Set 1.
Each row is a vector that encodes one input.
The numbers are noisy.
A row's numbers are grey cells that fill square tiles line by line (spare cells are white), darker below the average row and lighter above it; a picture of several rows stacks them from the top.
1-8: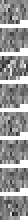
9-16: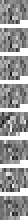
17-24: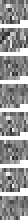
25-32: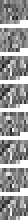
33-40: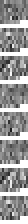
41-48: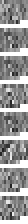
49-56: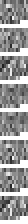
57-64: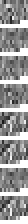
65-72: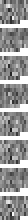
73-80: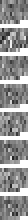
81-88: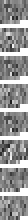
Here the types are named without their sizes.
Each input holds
a point on a line.
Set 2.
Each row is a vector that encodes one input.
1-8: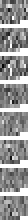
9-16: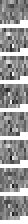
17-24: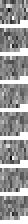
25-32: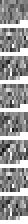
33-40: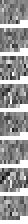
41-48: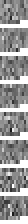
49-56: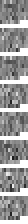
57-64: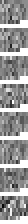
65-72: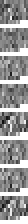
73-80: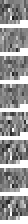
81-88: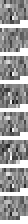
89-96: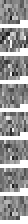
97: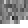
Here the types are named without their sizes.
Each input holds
a point on a line.
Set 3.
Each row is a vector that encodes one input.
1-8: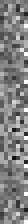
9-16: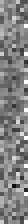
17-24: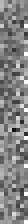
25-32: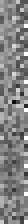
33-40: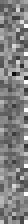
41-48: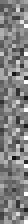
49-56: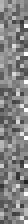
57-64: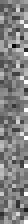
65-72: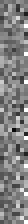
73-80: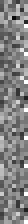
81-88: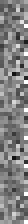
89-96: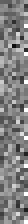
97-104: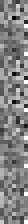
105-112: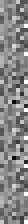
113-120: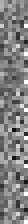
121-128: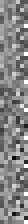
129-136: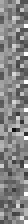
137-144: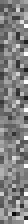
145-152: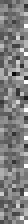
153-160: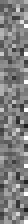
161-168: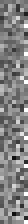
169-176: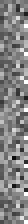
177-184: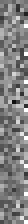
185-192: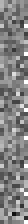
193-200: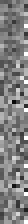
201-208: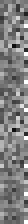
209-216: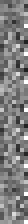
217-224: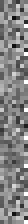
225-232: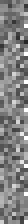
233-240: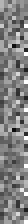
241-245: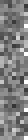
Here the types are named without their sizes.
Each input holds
a point on a line.
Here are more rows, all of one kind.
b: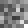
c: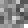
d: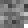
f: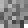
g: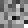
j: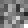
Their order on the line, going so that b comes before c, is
g, b, d, f, c, j.
